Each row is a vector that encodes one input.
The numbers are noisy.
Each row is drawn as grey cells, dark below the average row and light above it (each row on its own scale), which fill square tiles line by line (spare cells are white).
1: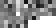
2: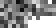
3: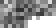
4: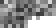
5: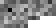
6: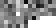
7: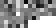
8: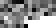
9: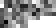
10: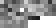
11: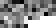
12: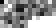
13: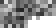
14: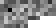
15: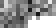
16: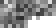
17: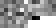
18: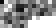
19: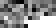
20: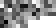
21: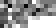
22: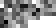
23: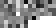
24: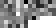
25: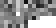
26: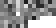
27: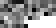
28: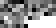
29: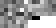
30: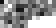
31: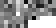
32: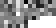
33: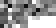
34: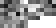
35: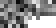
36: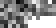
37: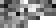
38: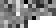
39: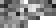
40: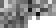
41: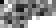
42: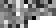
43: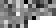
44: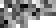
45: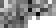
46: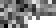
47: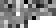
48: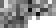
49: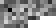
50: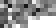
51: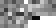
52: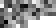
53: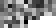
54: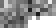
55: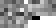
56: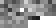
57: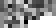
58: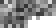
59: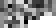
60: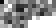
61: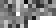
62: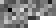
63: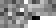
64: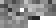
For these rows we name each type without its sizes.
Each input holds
a node of a tree.
